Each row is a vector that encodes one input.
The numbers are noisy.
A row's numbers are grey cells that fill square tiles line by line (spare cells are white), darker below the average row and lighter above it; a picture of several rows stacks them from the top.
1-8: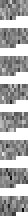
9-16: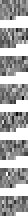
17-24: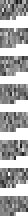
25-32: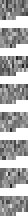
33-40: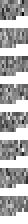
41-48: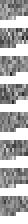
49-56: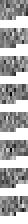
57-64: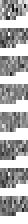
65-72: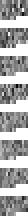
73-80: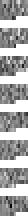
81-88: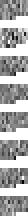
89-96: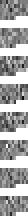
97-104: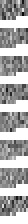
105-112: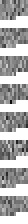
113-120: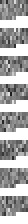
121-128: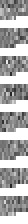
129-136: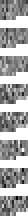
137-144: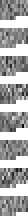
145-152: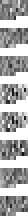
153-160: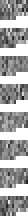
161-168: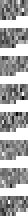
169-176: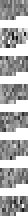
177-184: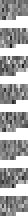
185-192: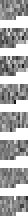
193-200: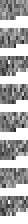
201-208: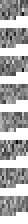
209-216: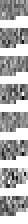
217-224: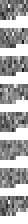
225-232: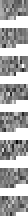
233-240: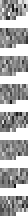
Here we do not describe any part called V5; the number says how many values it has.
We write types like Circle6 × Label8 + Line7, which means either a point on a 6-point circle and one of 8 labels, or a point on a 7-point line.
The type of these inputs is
List3(Bool × V5).
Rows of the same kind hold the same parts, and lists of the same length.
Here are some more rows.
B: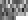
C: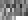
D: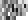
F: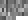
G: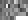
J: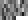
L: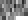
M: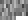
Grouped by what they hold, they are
B
C, F, G, L, M
D
J

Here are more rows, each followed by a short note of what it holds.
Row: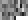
a list of two items
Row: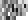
the empty list
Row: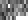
a list of one item
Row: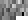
a list of two items
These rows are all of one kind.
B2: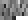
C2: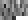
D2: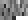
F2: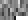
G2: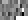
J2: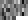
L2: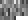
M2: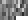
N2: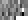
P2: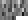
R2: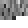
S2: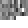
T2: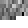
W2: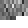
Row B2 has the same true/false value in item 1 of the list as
G2, M2, T2 and W2.
